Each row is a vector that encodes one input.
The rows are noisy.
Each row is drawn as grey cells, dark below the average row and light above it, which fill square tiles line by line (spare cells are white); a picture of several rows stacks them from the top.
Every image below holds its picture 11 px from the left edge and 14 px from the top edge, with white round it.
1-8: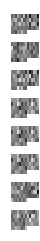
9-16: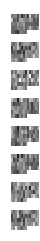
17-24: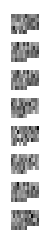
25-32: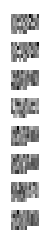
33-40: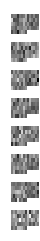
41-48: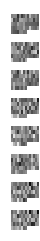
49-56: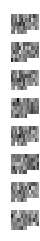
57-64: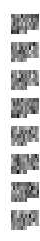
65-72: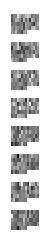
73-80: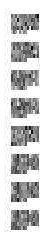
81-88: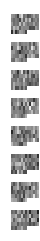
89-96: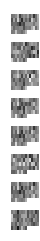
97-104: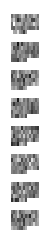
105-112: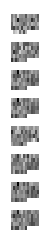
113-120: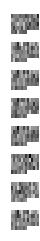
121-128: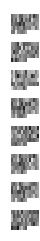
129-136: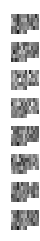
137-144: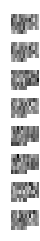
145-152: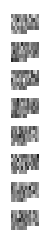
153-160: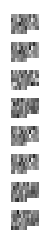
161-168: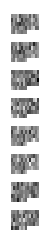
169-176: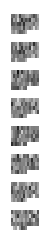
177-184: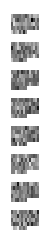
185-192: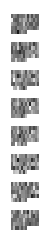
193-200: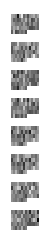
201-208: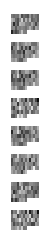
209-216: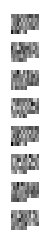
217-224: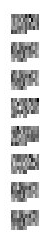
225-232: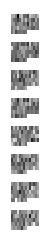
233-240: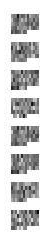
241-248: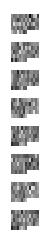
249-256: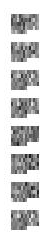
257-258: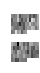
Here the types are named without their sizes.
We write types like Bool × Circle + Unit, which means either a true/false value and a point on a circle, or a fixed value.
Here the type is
(Bool × Bool × Bool + Tree) × Tree + List(Line).
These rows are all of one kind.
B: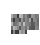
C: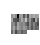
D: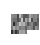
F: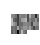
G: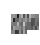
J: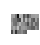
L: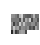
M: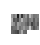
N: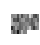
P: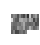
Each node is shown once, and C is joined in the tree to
G and M.
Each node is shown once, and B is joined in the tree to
J and L.
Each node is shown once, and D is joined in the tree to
L.
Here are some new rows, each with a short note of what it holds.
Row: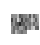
a list of one item
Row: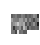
a node of each of two trees
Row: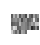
the empty list
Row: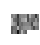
a node of a tree and three true/false values
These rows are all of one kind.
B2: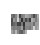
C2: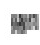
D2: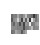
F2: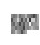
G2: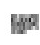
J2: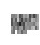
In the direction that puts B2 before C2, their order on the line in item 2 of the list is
D2, G2, B2, C2, F2, J2.
